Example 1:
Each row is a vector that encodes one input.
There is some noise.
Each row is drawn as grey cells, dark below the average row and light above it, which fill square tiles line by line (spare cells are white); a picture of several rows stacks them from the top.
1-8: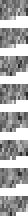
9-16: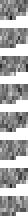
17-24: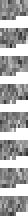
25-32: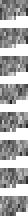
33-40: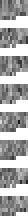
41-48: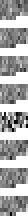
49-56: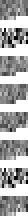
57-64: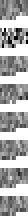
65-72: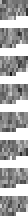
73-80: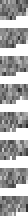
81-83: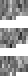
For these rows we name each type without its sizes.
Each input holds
either a point on a circle, or a fixed value.
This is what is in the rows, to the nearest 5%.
About 95% of them hold a point on a circle. The rest hold a fixed value.
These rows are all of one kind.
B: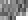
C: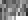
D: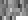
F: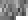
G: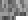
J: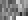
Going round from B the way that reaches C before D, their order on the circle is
B, F, G, J, C, D.
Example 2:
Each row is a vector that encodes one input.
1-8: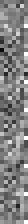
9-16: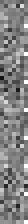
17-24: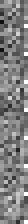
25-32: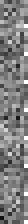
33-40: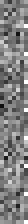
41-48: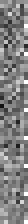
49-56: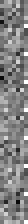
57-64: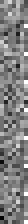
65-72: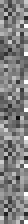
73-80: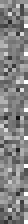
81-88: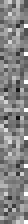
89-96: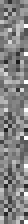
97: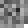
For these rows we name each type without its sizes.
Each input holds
a point on a line.
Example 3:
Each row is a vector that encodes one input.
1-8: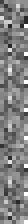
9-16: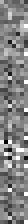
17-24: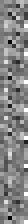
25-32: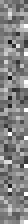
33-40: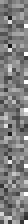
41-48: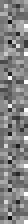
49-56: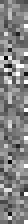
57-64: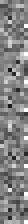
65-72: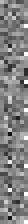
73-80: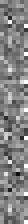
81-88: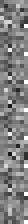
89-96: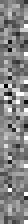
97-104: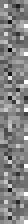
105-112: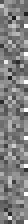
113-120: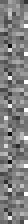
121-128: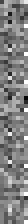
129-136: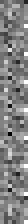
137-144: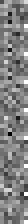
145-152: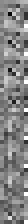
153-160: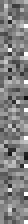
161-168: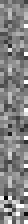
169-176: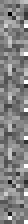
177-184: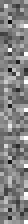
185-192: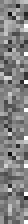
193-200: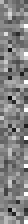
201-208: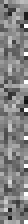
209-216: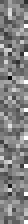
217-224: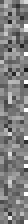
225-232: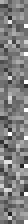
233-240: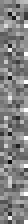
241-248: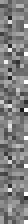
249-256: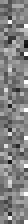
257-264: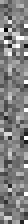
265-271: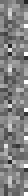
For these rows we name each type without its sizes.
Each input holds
either a point on a circle, or a fixed value.
